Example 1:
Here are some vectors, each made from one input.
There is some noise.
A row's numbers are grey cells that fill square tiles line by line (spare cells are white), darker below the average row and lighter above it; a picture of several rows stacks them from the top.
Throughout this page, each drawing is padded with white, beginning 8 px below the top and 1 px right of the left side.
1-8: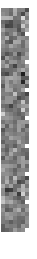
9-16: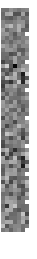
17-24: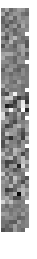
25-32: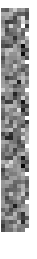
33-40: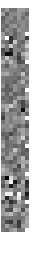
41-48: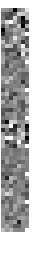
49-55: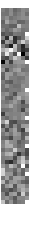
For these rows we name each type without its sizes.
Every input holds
four true/false values.
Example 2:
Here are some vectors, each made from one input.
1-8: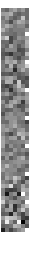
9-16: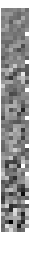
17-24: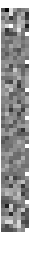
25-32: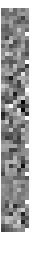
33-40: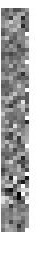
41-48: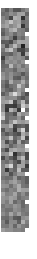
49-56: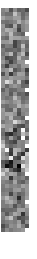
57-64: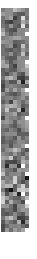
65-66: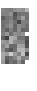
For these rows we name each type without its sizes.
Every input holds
three true/false values.
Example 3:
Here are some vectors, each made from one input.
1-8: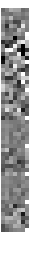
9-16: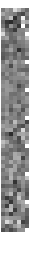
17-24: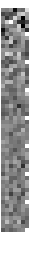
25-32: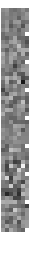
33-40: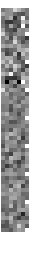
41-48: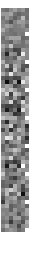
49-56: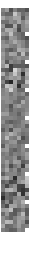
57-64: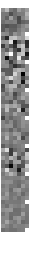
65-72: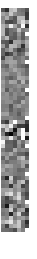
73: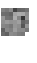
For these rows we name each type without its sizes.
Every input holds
three true/false values.
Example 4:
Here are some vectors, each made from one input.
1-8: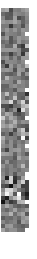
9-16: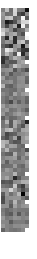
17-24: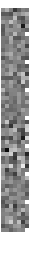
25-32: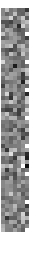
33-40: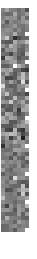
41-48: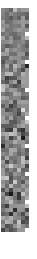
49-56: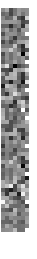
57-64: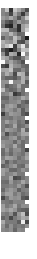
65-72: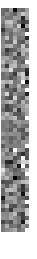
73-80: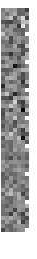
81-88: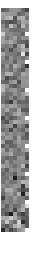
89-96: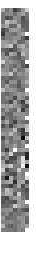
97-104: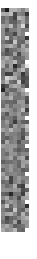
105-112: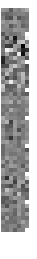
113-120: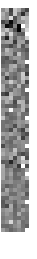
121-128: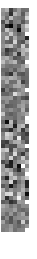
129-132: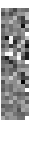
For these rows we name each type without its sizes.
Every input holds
three true/false values.
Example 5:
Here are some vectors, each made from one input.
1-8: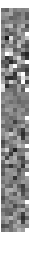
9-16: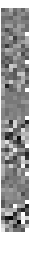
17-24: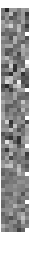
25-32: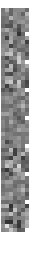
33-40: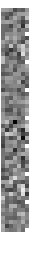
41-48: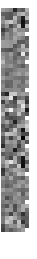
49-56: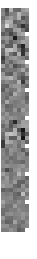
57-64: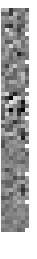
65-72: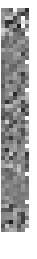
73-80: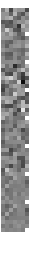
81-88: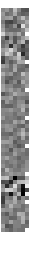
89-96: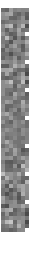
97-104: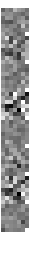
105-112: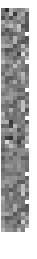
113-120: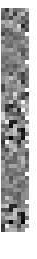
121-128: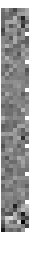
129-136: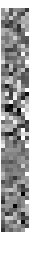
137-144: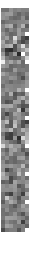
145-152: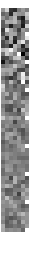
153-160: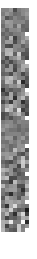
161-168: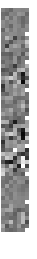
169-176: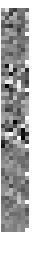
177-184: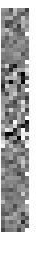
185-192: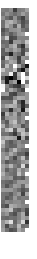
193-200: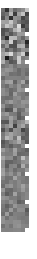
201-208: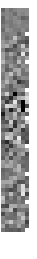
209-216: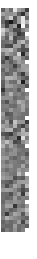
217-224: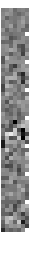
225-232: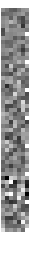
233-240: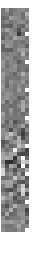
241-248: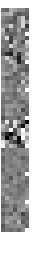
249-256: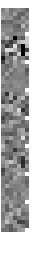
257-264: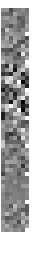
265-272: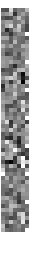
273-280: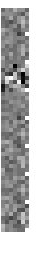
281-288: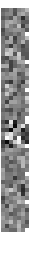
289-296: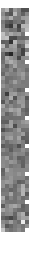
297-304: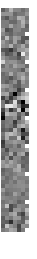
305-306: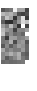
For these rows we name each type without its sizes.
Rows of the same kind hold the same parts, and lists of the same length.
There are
2 kinds of row.
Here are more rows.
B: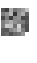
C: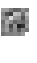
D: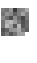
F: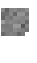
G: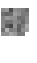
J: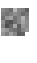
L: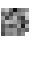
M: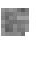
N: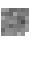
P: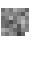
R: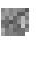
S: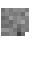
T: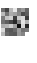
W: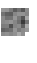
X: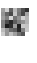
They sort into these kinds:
B, D, F, G, J, L, M, N, P, R, S, W, X
C, T

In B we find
four true/false values.
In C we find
a fixed value.
